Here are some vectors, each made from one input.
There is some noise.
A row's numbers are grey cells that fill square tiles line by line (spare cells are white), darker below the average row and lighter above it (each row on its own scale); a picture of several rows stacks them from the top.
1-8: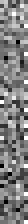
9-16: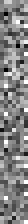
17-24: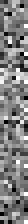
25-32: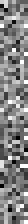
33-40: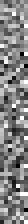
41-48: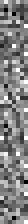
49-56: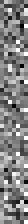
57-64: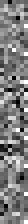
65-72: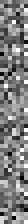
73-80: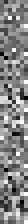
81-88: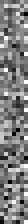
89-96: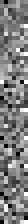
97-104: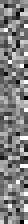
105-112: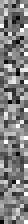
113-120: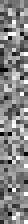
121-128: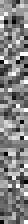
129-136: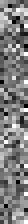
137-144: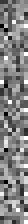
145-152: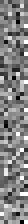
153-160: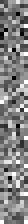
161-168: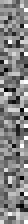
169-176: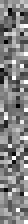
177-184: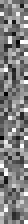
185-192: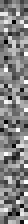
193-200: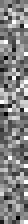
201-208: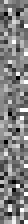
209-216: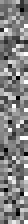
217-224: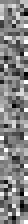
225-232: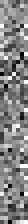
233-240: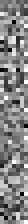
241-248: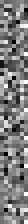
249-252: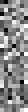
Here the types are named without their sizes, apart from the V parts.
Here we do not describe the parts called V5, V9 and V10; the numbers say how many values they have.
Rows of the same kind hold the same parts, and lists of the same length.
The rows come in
3 kinds.
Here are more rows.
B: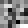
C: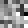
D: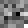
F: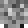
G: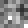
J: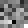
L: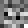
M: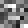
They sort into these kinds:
B, C
D, F, L
G, J, M

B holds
a value of V5, a value of V9 and a value of V10.
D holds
a point on a line, a true/false value and a value of V10.
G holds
a point on a circle, a value of V9 and a value of V10.
